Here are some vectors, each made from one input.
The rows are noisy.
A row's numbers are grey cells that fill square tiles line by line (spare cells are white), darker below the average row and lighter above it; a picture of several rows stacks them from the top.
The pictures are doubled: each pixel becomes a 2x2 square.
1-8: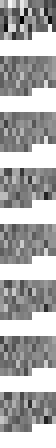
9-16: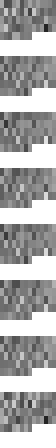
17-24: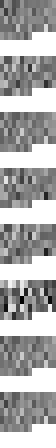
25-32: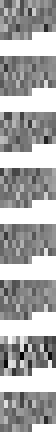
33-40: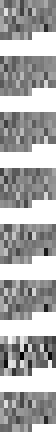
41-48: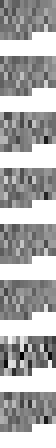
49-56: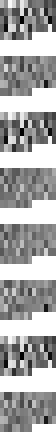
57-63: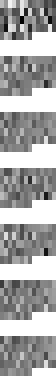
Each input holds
either a fixed value, or a point on each of two 5-point lines and a true/false value.
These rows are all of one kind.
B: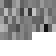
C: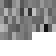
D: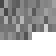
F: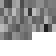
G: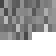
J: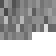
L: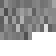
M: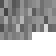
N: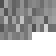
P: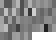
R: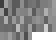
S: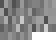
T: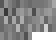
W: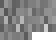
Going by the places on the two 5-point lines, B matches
C, G and R.
